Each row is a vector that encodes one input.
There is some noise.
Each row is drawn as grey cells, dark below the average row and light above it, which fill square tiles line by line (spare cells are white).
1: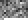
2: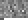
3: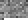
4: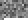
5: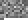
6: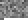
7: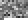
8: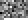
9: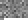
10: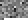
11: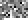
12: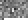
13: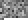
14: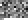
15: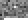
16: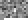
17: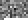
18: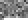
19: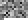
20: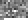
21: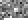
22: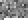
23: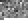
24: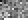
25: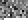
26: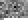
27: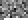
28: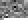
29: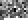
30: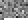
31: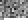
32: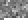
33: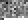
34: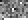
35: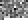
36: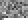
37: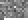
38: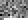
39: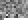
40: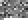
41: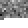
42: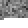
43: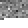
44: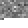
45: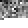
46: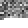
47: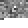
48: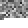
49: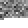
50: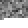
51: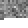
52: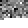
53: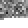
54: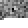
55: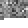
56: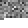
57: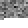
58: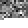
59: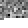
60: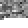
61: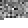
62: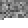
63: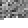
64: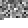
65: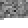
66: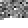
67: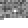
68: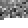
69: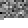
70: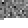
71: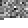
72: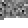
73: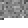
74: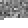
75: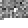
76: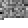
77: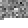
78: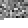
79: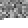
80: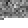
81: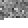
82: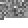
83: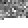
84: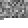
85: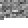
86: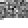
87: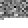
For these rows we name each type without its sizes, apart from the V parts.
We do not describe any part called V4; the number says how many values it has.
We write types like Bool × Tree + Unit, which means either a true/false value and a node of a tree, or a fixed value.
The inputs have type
(Line + V4) × Tree.
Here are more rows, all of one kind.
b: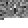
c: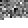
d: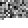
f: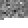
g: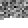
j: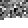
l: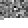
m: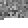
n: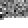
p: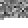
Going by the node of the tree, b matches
c, f, j and m.
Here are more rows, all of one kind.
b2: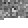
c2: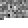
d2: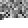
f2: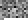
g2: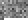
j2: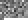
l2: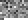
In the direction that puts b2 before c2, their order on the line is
f2, j2, g2, l2, d2, b2, c2.
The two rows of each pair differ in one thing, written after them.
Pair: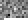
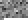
the node of the tree
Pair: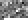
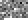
the place on the line
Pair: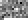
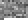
the node of the tree
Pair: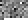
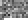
the node of the tree
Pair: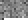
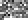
the node of the tree
